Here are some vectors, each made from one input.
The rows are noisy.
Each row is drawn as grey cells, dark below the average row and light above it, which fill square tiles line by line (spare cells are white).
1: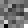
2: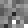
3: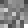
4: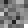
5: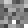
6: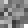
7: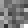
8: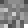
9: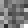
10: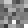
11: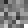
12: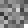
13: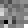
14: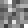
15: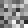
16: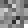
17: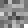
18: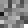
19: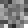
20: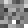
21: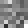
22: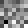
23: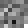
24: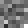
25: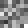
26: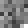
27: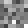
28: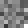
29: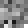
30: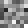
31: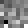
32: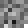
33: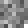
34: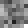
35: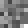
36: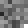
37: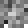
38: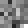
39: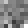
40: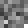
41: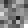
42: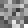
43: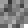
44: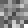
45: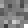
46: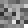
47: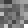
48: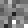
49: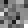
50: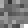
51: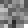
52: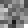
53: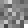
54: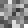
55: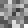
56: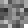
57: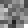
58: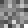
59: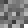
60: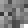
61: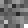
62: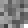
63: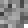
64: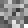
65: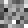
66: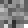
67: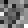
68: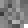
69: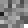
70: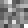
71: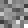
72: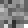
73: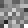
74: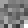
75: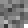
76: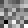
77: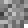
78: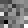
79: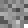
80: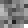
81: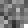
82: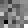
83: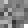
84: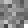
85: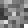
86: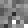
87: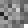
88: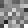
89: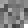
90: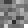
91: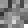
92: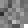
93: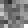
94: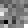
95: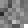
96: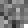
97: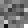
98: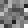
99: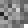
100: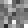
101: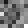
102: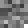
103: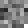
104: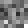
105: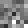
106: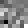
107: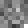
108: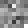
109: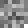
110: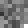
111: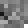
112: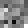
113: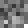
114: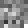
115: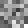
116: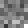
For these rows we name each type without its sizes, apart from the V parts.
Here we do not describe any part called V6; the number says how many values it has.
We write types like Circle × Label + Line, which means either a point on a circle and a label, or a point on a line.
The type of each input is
(Bool × Bool × Bool + Unit) × (Line + V6).
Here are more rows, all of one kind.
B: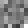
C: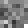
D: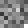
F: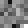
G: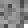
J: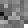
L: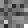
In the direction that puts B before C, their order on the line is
D, F, J, L, G, B, C.
